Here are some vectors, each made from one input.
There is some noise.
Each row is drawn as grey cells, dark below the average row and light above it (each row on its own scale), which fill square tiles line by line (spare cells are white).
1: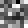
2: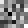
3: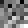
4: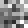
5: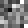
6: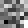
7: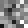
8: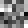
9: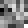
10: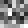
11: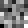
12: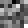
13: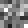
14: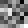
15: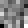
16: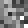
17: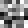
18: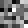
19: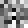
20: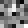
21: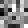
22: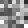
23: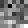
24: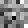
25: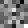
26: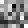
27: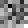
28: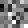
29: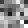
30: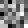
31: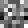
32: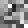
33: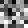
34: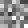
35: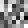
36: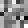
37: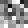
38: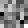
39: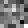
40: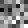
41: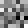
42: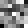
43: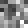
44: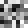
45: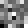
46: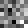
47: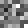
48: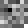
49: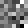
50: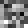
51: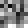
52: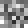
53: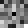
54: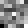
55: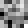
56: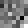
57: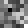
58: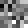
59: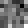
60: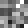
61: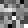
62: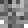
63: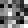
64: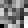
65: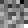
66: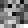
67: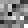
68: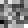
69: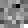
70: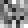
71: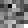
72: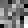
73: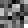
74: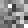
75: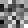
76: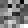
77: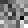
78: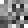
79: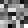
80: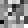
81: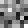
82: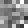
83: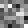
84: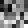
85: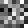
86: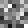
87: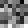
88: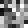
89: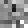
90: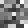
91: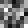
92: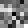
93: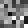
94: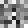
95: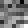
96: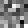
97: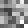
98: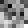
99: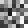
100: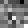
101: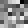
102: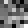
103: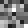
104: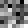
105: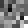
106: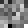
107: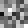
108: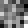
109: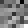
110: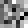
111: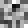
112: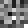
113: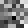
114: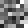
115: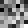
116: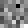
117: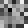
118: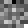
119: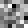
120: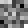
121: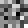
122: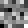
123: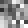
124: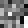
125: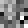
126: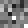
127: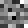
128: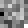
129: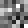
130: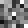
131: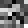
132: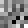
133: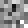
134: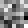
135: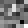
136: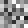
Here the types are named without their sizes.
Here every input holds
a true/false value, together with a list of points on a line.
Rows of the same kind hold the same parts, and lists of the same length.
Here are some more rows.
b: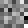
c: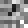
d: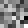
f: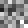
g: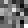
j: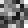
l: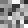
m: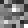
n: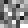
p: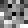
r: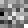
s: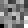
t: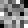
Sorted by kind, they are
b, d, g, j, m, r
c, f, l, n, p
s, t

